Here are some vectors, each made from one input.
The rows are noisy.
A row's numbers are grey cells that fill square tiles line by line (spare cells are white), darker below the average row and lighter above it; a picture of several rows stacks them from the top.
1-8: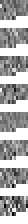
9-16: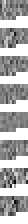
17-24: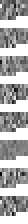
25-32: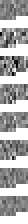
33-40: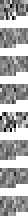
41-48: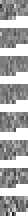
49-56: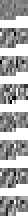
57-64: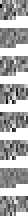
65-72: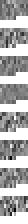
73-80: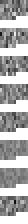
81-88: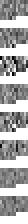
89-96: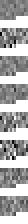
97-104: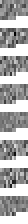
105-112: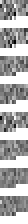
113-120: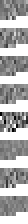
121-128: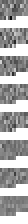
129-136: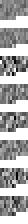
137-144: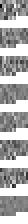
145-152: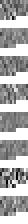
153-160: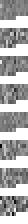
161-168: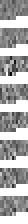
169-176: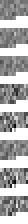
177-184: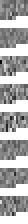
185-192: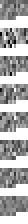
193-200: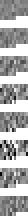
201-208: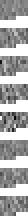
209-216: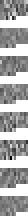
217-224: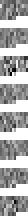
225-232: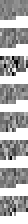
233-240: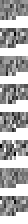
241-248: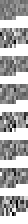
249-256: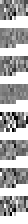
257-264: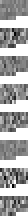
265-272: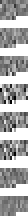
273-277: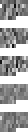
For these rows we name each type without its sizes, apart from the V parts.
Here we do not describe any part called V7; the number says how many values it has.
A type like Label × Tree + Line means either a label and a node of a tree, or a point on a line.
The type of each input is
(Bool × Bool × Bool + Unit) × V7 + Circle.
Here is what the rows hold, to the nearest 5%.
About 25% of them hold a point on a circle. The rest hold a value of V7, together with either a fixed value, or three true/false values.
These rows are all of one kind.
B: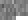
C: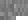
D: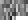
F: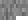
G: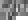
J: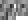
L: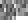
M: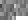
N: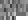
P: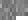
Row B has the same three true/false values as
D and F.
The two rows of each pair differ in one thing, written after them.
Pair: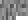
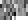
one of the three true/false values
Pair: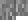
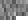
the value of V7
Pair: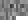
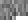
one of the three true/false values
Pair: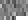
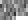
one of the three true/false values
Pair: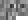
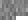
the value of V7
